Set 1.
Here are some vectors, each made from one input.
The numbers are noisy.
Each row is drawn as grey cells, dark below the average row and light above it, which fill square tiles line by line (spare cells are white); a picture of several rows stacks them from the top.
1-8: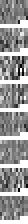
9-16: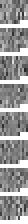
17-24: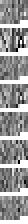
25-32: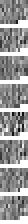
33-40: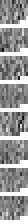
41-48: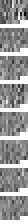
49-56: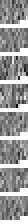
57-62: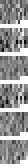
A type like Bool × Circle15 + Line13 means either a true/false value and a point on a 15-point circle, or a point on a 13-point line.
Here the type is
(Bool × Bool × Bool + Unit) × Line9.
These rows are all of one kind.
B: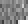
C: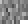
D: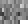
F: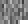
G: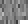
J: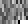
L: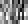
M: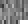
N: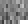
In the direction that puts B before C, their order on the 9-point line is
D, B, N, G, C, J, L, F, M.
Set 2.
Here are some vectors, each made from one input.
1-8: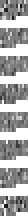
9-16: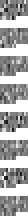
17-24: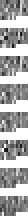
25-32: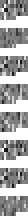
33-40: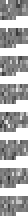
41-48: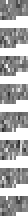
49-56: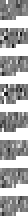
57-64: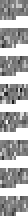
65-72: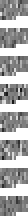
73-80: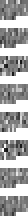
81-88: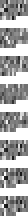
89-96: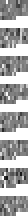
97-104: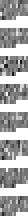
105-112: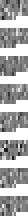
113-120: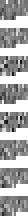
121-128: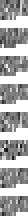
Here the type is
Bool × (Tree10 + Unit).
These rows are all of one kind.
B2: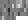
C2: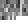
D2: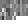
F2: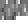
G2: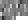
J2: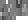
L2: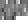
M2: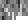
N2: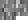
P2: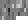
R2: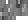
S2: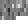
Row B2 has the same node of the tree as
D2, P2 and S2.
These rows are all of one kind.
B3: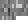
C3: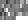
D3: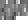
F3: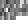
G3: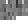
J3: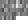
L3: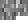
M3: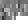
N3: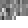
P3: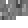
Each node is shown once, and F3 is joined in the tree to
C3.
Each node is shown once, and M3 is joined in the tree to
C3 and L3.
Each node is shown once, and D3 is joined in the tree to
L3 and P3.
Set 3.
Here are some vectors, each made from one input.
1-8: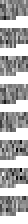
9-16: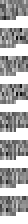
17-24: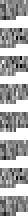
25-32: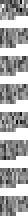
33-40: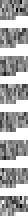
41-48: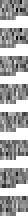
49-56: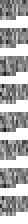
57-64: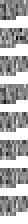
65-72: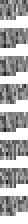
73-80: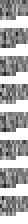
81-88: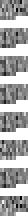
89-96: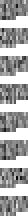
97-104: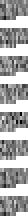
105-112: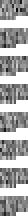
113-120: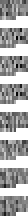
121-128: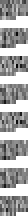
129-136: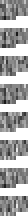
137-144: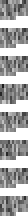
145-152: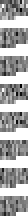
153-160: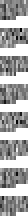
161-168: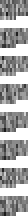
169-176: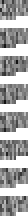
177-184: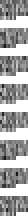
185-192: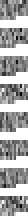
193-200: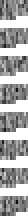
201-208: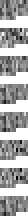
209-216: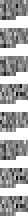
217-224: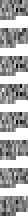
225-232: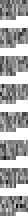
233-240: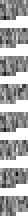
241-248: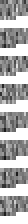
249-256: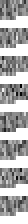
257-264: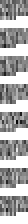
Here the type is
Line10 + Tree9.
